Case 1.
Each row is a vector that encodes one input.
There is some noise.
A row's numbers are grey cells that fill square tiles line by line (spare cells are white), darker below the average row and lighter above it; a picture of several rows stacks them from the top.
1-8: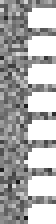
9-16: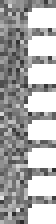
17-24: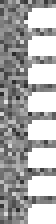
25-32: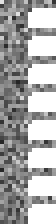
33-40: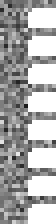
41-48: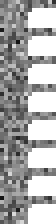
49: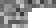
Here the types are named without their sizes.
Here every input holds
four true/false values.
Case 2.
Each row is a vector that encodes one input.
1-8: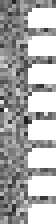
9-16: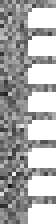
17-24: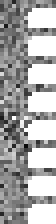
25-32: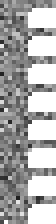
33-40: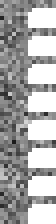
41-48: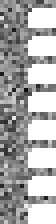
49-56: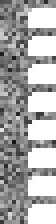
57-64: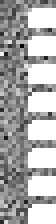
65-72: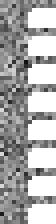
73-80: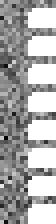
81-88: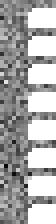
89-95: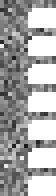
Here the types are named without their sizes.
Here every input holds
a point on a line.
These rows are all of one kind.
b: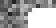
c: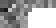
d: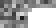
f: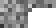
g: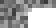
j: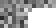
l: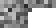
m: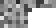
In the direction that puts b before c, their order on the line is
b, c, g, d, j, f, l, m.
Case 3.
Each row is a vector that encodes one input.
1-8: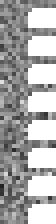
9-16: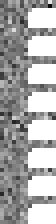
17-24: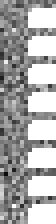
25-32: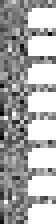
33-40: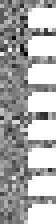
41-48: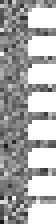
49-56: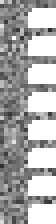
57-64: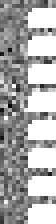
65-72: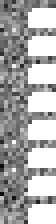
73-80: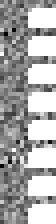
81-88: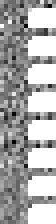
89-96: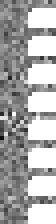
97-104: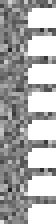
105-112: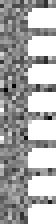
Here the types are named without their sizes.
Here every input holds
a point on a line.
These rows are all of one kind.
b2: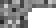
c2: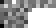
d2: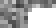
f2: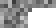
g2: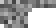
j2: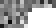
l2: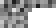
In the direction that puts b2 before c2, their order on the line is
l2, j2, f2, g2, b2, c2, d2.
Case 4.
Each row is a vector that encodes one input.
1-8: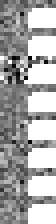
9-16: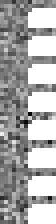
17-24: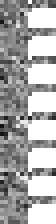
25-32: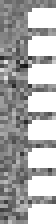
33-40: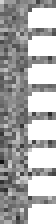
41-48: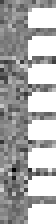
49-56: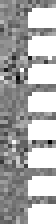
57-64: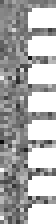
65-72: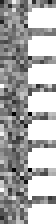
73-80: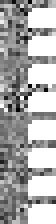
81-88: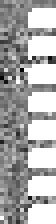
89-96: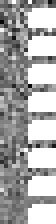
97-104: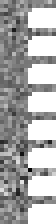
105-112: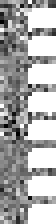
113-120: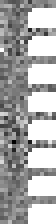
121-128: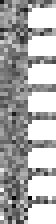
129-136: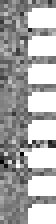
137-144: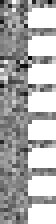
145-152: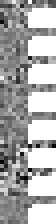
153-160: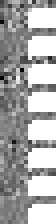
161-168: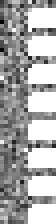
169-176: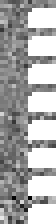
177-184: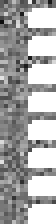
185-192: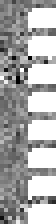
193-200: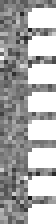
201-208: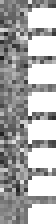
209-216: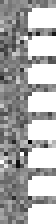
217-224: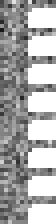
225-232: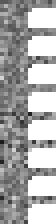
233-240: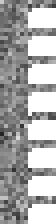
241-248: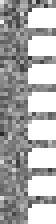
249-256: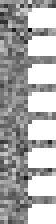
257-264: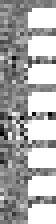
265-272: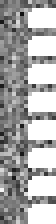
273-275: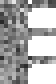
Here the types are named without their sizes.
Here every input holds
a point on a line.
